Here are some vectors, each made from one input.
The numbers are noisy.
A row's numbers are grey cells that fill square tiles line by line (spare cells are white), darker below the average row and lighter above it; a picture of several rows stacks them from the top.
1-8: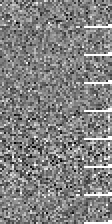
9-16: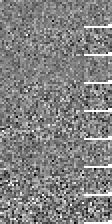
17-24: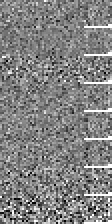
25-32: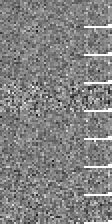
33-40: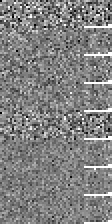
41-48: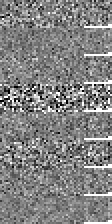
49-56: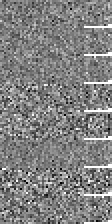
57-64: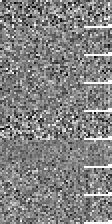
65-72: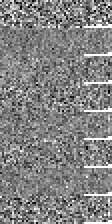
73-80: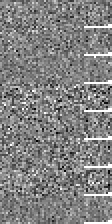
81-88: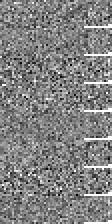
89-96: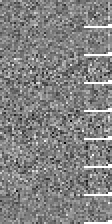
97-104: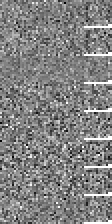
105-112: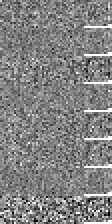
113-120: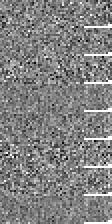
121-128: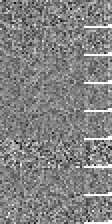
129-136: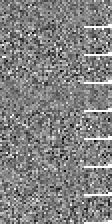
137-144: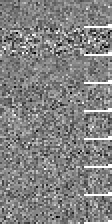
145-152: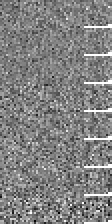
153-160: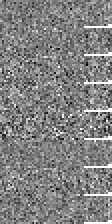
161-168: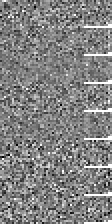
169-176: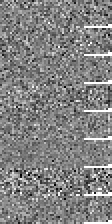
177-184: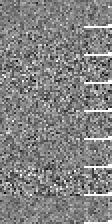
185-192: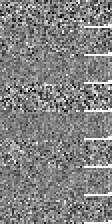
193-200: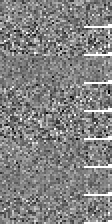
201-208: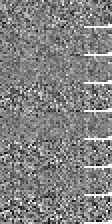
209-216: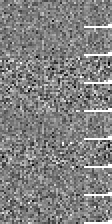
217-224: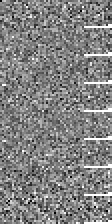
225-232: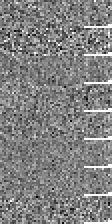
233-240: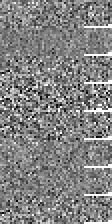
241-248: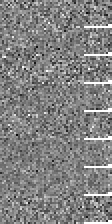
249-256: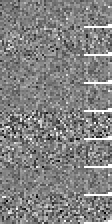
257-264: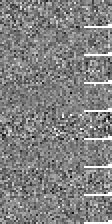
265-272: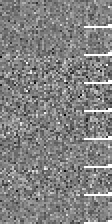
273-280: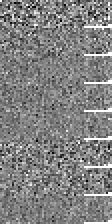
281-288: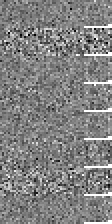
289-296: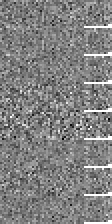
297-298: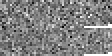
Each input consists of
either a point on a 10-point line, or four true/false values, or a list of up to three points on a 7-point line.
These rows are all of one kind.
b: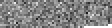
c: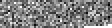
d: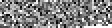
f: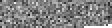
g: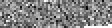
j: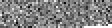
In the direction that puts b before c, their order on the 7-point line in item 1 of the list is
g, f, j, d, b, c.
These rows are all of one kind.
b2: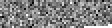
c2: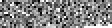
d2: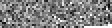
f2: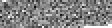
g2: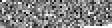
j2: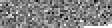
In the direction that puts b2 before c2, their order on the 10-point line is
b2, d2, c2, j2, f2, g2.
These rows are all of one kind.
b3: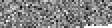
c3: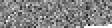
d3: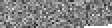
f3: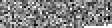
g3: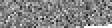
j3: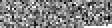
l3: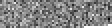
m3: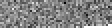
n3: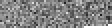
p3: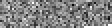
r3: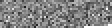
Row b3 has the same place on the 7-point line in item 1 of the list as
c3, g3 and r3.
